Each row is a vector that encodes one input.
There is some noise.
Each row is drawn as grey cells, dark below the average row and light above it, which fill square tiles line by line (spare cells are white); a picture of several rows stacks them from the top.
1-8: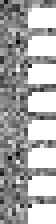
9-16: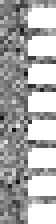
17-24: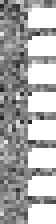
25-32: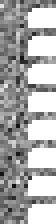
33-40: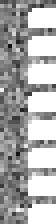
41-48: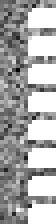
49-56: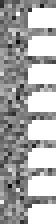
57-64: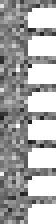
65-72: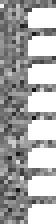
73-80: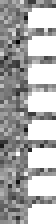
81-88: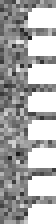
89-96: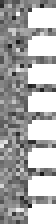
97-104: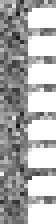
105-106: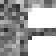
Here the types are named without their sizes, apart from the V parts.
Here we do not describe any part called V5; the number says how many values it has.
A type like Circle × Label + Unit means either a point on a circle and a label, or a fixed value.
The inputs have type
Label × (Line + V5).
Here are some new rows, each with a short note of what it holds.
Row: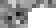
a label and a value of V5
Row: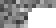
a label and a value of V5
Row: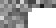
a label and a value of V5
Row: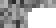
a label and a point on a line
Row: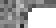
a label and a value of V5
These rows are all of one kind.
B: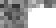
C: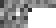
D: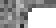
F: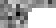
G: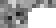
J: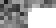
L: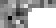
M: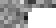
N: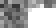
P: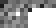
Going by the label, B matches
J and N.
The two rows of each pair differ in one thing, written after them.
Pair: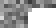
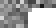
the value of V5
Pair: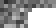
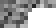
the value of V5
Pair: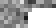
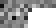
the label
